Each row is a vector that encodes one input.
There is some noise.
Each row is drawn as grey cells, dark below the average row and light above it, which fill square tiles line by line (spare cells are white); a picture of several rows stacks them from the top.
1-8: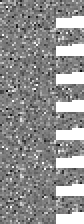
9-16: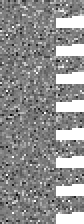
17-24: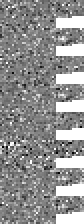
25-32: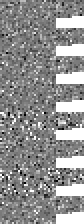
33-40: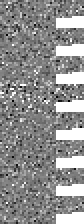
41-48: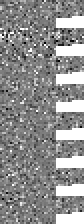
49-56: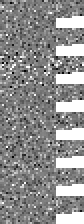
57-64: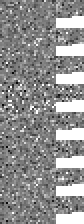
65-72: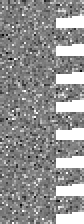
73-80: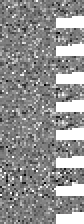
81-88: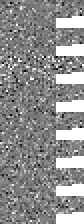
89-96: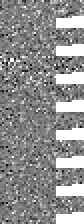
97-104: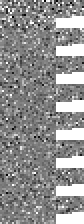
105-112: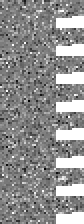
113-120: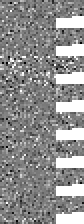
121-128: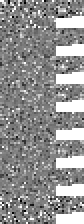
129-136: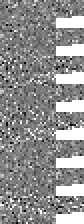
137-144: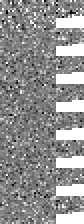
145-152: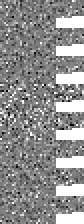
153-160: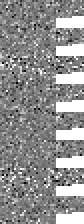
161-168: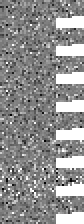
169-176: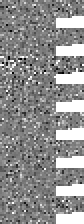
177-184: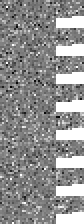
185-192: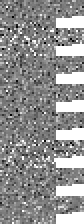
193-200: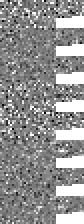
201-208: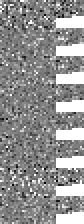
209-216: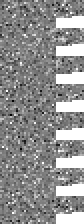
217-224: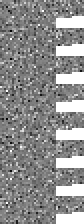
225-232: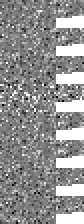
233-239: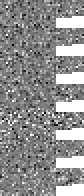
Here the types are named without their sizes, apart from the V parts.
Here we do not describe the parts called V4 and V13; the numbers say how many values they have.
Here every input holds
a value of V4, together with either a point on a circle, or four true/false values and a value of V13.
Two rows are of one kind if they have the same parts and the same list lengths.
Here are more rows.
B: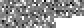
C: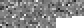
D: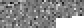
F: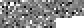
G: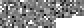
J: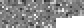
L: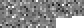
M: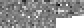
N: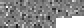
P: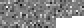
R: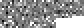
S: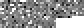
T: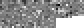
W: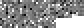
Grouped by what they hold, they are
B, F, G, R, S, W
C, D, J, L, M, N, P, T

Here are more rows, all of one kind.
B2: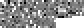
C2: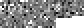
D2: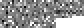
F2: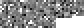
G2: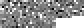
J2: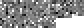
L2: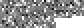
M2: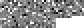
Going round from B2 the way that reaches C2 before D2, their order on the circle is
B2, C2, F2, J2, D2, L2, M2, G2.
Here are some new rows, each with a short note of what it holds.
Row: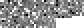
a point on a circle and a value of V4
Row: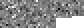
four true/false values, a value of V4 and a value of V13
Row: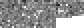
four true/false values, a value of V4 and a value of V13
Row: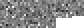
four true/false values, a value of V4 and a value of V13
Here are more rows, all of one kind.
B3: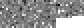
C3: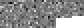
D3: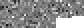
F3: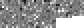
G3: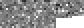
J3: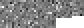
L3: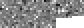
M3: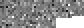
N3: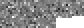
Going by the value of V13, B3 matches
D3 and L3.
